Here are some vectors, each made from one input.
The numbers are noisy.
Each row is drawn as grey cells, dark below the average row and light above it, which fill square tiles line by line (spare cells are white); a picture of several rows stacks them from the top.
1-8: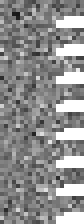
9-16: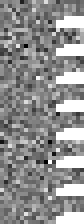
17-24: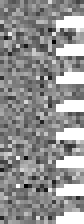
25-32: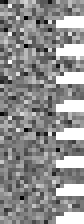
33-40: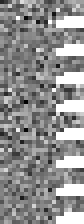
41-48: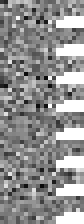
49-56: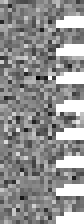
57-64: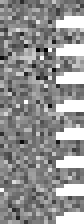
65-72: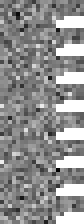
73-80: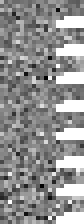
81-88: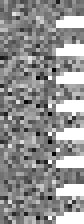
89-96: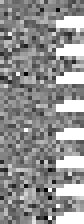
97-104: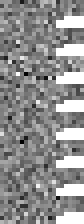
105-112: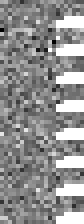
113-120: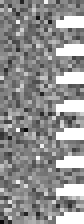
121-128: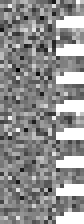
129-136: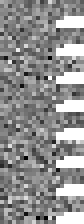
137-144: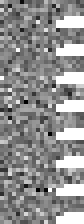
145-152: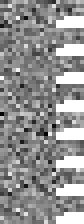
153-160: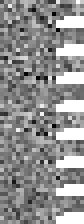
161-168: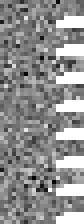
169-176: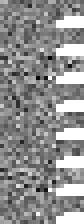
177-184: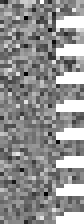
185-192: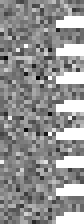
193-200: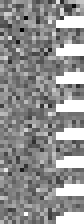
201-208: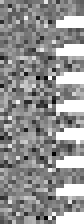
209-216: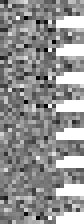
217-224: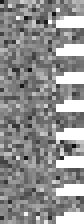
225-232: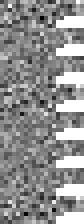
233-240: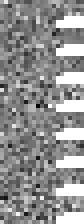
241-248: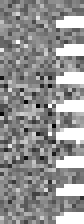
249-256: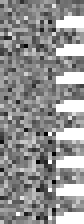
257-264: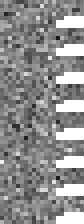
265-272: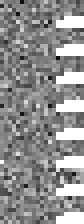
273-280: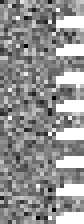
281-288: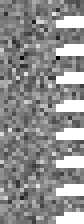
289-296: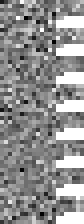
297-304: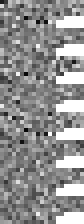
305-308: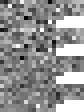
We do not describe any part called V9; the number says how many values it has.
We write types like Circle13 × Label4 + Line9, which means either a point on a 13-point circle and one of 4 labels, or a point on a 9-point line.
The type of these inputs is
(Circle10 + V9) × Tree11 + (Line3 × Line7 + Line6) × Line7.
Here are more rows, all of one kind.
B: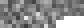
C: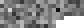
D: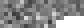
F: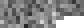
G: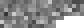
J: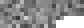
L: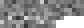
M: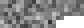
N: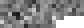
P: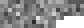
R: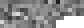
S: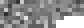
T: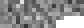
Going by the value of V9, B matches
M, N and T.
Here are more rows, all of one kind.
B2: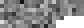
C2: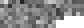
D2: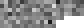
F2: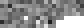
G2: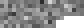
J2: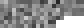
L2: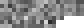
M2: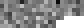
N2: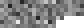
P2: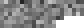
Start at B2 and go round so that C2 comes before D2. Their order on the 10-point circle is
B2, G2, J2, P2, C2, F2, N2, L2, D2, M2.
